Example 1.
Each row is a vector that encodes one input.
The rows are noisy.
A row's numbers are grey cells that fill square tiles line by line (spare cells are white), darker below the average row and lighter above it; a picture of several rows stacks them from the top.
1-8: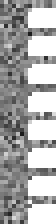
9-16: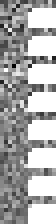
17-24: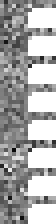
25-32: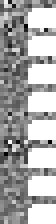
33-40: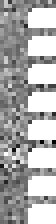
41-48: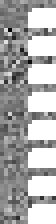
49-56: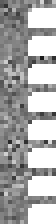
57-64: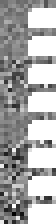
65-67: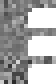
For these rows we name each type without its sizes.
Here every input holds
either a fixed value, or a point on each of two lines.
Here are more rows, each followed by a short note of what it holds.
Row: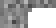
a point on each of two lines
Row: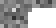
a fixed value
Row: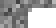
a point on each of two lines
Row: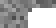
a fixed value
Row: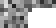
a fixed value
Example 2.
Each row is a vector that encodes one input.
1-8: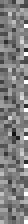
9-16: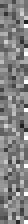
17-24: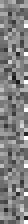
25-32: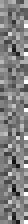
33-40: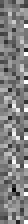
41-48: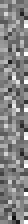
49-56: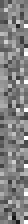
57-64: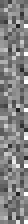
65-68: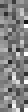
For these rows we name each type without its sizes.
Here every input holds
three true/false values.
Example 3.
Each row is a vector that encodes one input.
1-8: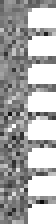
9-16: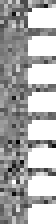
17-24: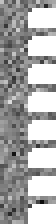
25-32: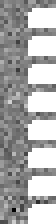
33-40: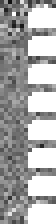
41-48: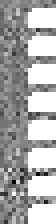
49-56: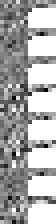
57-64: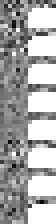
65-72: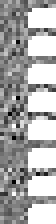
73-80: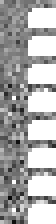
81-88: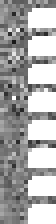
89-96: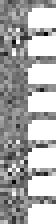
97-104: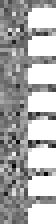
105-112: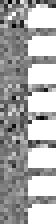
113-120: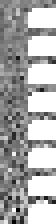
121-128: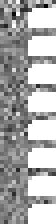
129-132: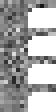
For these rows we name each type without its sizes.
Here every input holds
a label.
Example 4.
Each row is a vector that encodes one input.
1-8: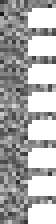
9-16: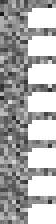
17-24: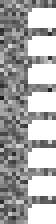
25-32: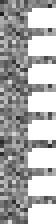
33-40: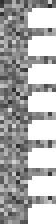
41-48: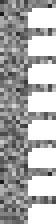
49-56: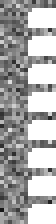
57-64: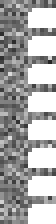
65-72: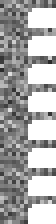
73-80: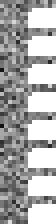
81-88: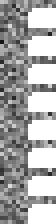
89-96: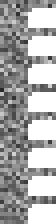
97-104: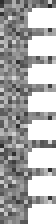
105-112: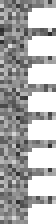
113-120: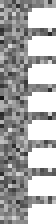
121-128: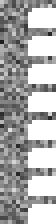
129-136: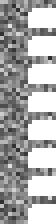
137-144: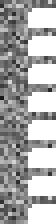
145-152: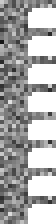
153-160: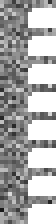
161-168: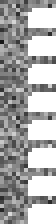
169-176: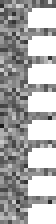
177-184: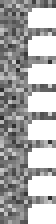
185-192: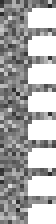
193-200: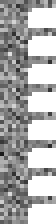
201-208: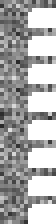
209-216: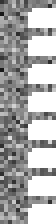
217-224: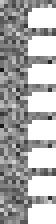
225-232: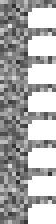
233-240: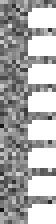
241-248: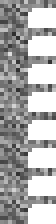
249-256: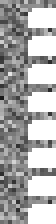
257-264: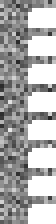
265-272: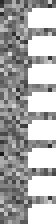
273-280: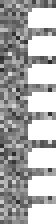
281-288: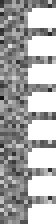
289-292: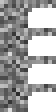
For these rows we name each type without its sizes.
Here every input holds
a point on a circle.
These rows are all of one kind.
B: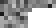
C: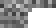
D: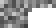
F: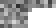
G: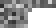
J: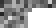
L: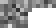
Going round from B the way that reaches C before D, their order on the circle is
B, J, G, C, L, D, F.
